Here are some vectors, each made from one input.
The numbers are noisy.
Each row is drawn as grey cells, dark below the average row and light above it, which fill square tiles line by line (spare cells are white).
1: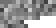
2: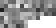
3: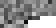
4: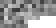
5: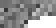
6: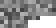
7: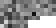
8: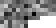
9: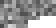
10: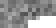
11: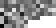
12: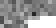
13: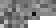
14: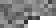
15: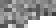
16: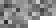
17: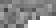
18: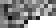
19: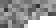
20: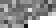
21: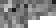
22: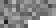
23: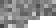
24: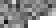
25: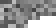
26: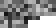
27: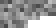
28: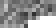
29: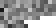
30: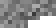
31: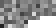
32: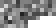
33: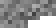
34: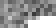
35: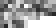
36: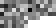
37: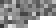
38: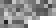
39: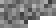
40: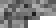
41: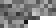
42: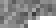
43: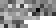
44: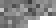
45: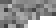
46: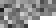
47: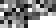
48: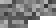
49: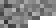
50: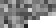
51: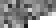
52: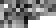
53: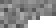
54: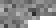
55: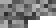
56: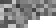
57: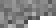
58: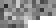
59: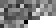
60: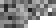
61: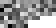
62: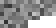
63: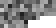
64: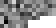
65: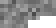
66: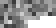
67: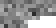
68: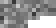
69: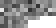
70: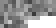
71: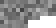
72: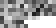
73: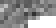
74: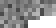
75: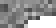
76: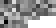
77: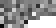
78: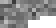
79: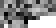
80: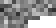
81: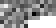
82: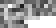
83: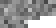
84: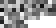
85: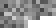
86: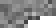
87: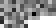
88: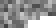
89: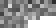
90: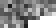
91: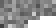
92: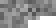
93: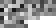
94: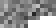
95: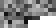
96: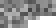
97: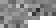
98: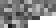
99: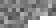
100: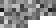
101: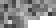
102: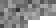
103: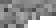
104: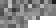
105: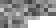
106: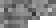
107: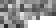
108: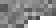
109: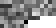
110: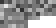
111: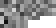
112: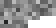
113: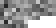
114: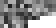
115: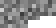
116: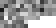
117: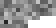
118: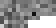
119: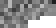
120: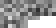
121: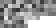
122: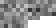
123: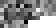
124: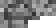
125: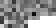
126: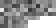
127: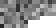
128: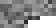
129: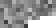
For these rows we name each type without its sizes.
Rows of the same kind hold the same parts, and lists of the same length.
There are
2 kinds of row.
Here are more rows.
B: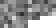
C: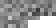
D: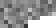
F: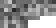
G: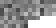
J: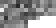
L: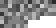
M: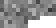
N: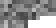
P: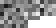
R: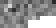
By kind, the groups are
B, D, F, G, L, P, R
C, J, M, N

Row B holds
a point on a line.
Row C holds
three true/false values.
